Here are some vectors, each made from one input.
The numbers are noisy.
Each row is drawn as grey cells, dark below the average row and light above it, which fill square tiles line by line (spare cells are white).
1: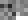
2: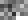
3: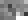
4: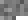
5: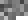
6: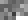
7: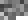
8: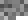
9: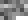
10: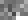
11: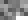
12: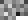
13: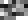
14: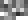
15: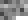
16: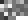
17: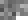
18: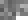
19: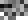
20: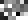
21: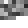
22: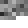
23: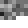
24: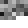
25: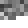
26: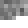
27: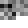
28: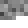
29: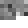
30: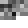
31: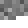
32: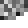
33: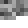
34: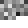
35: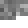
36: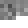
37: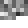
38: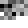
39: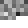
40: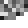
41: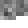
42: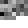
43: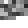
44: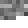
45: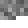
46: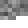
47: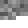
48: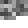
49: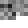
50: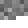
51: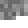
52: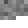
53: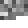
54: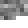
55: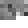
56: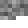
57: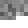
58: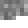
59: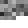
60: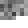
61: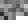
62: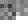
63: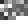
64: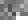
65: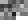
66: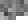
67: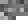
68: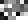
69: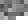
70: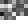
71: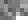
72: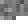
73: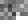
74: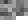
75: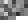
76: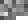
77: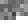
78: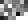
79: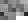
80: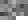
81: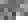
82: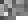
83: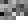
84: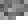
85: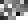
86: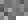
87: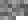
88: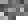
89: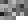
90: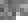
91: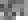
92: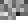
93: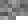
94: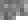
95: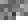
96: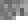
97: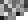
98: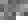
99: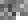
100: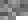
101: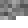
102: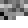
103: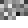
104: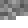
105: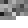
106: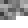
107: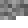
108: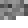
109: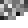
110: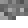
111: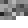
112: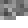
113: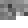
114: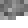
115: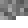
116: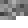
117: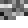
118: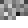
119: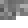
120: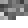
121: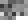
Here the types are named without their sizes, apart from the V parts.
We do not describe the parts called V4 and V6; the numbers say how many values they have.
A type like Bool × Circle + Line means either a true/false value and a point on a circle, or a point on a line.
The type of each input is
Bool × (Line + V6) + V4.
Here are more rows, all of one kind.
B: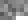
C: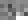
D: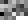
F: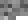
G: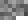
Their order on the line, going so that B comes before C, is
B, F, C, D, G.
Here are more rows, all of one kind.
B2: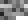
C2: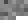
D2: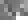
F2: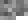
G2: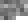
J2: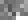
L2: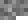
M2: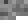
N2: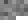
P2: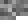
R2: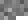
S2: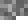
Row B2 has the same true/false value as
D2, G2 and J2.
